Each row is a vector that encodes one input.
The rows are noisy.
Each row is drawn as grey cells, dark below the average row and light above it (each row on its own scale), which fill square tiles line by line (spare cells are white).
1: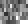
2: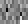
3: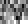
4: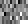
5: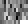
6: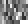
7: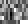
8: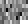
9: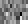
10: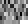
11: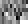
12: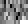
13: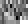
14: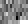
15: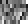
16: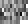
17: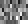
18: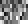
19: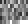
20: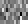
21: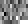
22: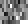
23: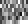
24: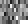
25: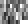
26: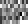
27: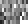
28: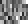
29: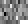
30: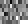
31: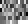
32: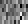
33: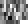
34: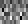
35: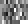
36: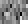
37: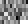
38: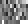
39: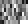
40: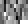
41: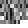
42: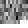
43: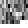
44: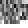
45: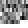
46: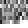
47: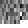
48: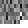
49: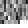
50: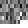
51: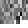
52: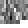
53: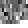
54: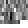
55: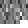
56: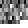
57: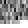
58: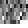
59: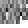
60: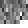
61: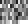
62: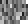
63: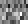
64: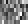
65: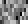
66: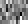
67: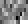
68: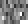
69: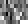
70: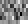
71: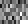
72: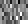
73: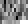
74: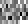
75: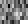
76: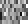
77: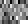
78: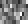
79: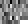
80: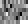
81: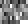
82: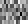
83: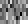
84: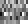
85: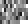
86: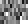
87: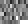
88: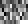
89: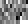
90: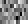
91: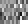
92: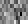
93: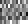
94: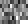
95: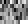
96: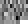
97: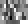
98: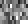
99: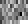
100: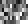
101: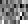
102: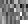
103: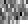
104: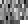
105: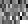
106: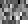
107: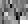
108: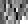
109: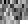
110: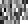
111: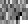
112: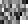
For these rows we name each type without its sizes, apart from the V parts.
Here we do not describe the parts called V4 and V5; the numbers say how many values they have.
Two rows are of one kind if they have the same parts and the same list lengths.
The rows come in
2 kinds.
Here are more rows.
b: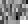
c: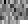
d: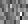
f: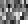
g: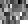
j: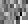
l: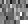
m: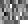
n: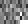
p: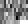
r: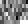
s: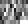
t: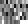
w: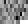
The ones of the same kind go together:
b, c, j, p, r, s, w
d, f, g, l, m, n, t

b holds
a point on a line and a value of V5.
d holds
a true/false value and a value of V4.
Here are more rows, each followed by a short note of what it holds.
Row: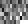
a true/false value and a value of V4
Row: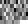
a point on a line and a value of V5
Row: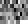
a point on a line and a value of V5
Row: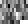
a true/false value and a value of V4
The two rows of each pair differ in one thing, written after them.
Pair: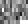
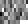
the place on the line
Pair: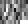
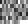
the place on the line
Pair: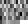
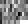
the place on the line
